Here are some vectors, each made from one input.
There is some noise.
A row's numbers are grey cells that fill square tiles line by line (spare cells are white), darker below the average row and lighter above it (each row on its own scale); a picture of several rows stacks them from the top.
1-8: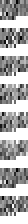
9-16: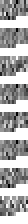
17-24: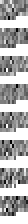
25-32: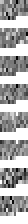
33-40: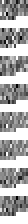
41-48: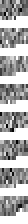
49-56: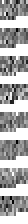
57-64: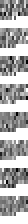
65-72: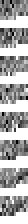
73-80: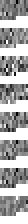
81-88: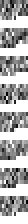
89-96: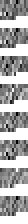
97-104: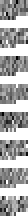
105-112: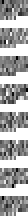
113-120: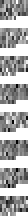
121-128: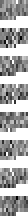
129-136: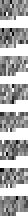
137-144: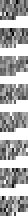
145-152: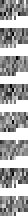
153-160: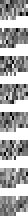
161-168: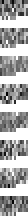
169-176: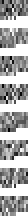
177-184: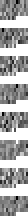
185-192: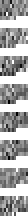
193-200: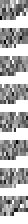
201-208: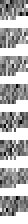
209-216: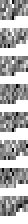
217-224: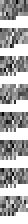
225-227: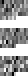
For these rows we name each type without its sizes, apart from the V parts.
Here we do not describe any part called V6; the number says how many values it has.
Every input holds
a point on a line, together with either a point on a line, or a list of values of V6.
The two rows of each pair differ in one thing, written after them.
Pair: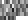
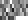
the value of V6 in item 2 of the list
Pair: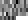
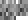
the place on the line
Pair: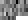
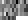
the value of V6 in item 1 of the list
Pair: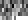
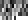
the value of V6 in item 2 of the list
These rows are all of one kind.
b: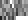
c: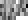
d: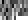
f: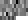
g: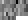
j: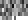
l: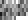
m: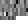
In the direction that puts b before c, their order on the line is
g, m, f, b, c, l, j, d.
